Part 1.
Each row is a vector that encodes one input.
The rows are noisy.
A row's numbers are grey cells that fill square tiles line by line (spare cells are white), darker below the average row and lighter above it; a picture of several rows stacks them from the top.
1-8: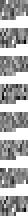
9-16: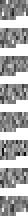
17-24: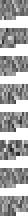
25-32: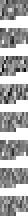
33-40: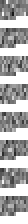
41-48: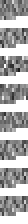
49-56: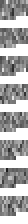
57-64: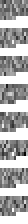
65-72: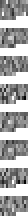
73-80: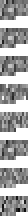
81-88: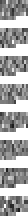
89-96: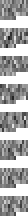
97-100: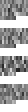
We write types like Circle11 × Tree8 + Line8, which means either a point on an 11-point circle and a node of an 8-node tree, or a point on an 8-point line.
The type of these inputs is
Bool × Circle5.
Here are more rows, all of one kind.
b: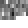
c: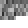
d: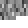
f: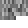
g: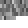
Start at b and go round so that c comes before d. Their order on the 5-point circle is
b, g, c, d, f.
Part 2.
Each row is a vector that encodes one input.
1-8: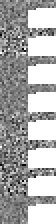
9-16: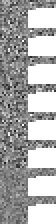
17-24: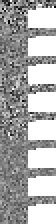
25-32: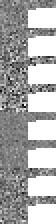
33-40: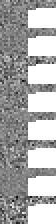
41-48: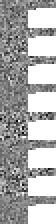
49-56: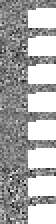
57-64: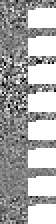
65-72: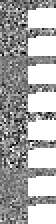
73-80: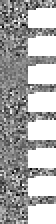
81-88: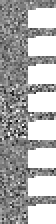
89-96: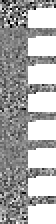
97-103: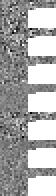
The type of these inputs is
Line6 × Line9 + Line7.
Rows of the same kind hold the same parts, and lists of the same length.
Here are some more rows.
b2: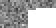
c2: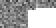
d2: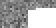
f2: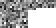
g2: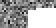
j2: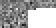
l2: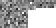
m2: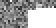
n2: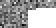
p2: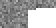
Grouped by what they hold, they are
b2, d2, g2, l2, n2, p2
c2, f2, j2, m2

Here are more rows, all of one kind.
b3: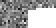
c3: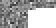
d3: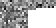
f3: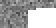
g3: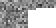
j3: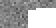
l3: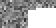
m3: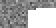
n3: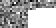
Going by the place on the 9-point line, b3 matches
d3, j3 and m3.
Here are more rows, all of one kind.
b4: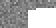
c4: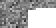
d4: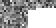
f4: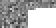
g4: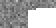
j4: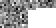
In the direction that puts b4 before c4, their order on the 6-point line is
b4, c4, d4, g4, j4, f4.
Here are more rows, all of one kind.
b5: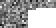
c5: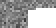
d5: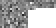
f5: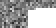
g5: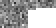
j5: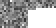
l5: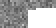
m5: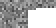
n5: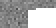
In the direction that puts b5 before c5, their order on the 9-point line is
d5, f5, l5, b5, n5, c5, m5, j5, g5.
